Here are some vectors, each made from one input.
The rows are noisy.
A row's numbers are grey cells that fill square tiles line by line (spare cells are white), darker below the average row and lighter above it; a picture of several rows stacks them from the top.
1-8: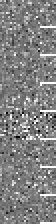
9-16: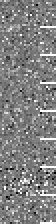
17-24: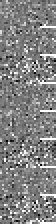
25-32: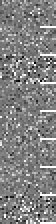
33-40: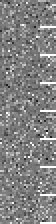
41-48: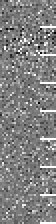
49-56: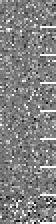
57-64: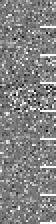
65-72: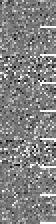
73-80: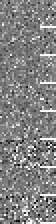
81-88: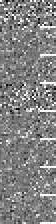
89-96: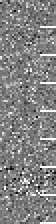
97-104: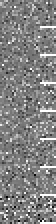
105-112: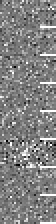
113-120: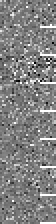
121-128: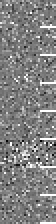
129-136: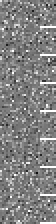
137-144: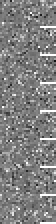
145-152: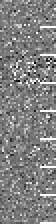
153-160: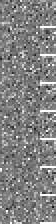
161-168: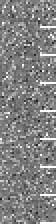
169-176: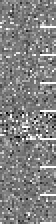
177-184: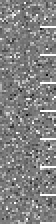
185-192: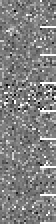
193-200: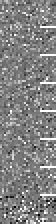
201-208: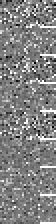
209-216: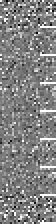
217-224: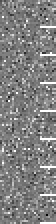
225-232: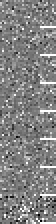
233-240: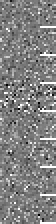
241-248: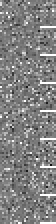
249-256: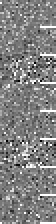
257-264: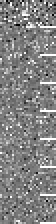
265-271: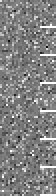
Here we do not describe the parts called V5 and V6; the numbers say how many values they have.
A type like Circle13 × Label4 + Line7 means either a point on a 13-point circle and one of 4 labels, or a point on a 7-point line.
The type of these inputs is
(Circle14 + Line8) × Tree9 × V6 + V5.
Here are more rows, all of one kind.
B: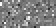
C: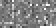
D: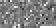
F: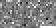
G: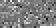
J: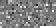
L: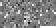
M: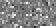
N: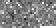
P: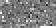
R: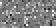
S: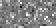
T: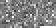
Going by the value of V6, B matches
D, G and P.
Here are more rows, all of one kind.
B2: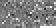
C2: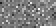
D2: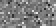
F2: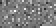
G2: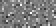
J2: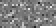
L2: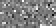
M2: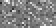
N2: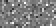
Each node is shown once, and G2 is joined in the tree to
B2, C2, J2 and N2.
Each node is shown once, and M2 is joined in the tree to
J2.
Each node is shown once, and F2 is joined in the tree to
J2.
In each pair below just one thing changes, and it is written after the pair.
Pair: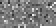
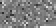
the place on the 8-point line
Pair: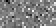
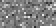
the node of the tree
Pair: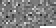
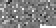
the place on the 8-point line
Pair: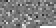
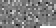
the node of the tree
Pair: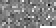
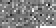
the value of V6
